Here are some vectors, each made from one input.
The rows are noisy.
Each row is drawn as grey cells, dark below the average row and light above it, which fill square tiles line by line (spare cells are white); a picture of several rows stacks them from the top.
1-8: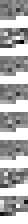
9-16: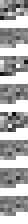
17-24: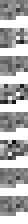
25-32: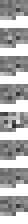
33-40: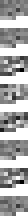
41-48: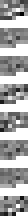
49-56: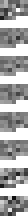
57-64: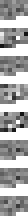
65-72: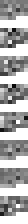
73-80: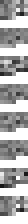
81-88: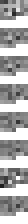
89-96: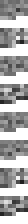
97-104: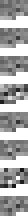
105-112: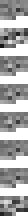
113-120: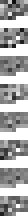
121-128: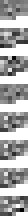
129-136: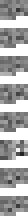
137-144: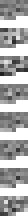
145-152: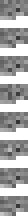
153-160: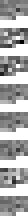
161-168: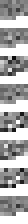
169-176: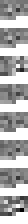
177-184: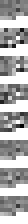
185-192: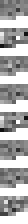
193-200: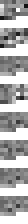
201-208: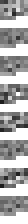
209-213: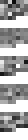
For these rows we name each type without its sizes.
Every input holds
either a label, or a node of a tree and a true/false value.
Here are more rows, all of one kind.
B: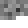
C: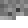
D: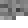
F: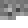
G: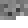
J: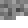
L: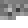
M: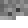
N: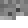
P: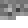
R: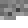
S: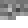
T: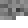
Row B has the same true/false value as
D, G, J and T.
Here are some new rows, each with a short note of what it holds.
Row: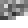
a label
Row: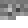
a node of a tree and a true/false value
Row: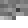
a node of a tree and a true/false value
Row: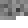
a node of a tree and a true/false value
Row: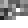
a label
